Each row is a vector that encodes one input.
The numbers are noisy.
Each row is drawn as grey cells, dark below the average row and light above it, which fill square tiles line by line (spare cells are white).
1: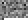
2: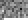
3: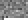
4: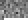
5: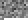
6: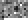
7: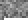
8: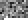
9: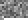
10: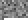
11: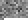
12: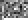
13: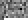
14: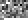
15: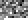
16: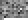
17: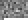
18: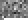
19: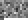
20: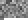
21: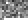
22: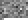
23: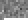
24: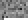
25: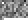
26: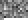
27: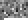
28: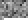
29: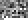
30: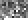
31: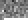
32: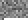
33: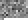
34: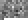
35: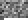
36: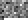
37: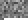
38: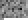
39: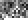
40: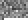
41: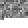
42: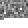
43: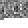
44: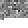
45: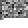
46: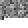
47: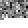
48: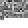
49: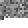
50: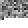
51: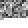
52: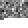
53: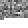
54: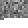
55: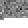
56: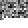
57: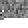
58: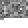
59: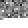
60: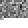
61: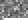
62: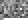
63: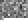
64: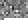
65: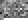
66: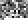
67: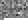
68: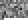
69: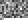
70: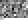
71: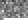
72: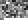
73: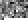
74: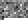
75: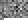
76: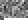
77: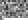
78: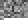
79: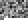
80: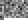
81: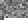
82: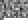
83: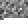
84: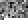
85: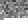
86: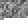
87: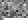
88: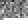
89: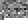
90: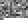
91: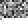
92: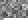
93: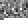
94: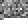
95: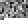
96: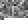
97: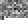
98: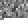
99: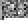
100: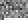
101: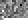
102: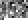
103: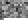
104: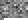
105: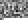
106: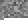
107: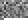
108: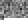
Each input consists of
a true/false value, together with either a point on a 4-point line, or a node of a 7-node tree.
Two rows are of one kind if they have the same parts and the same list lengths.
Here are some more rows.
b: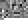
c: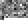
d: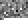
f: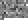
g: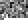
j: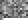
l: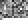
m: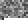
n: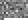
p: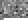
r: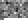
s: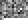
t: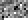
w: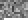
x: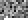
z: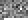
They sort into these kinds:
b, c, f, m, n, w
d, g, j, l, p, r, s, t, x, z

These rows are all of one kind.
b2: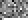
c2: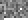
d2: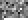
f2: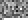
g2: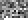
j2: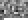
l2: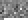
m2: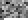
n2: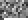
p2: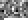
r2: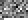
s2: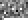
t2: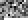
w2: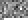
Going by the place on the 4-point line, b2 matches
g2, r2 and w2.
